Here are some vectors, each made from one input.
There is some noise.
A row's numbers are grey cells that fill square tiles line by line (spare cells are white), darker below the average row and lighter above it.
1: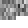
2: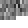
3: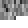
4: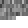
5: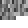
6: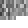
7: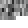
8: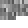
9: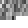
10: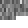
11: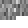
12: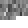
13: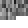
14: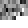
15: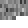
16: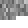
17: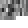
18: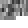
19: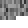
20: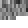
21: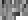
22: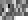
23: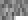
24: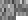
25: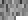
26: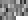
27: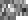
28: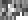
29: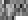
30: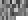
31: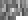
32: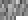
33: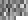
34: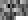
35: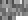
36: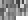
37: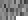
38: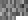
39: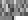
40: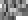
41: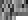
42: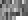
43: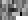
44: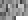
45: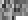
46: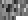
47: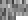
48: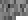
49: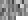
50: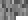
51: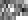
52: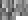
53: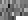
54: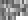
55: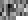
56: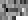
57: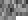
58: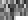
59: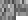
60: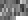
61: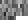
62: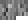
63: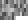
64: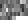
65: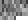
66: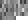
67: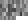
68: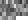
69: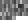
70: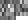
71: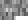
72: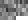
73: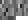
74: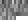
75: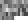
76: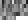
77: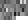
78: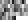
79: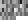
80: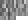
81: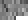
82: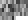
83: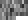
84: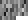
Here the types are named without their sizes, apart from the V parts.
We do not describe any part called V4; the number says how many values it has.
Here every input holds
a value of V4, together with either a point on a line, or four true/false values.
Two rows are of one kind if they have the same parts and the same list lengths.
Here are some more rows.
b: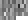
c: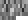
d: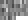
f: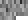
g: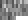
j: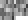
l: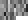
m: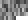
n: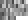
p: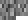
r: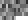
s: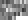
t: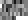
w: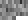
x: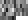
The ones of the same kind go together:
b, c, d, f, g, n, p, r, s, w, x
j, l, m, t

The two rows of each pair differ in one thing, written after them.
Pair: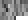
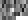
the value of V4
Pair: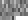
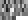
the value of V4
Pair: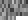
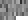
one of the four true/false values
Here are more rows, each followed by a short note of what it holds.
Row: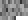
four true/false values and a value of V4
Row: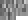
four true/false values and a value of V4
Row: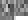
four true/false values and a value of V4
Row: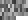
four true/false values and a value of V4
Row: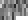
a point on a line and a value of V4
